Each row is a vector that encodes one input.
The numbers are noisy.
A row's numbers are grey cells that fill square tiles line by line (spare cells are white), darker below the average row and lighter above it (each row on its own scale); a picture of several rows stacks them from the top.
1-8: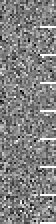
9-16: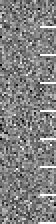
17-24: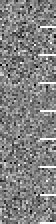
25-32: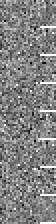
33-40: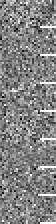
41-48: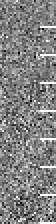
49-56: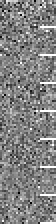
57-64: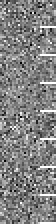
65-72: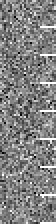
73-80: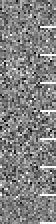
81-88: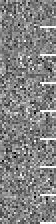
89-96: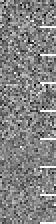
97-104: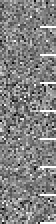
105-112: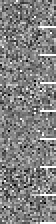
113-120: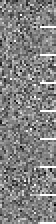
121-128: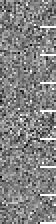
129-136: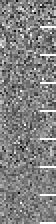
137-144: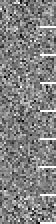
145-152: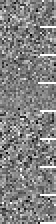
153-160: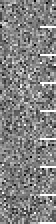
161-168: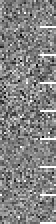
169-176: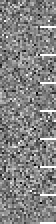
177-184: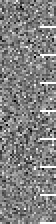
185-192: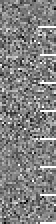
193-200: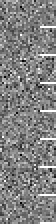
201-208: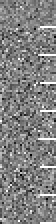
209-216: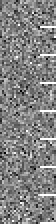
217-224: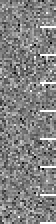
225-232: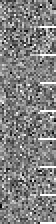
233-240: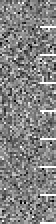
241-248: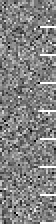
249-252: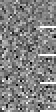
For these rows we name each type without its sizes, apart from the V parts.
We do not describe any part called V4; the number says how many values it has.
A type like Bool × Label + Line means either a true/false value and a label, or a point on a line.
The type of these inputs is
List(Circle × (Circle + V4)).
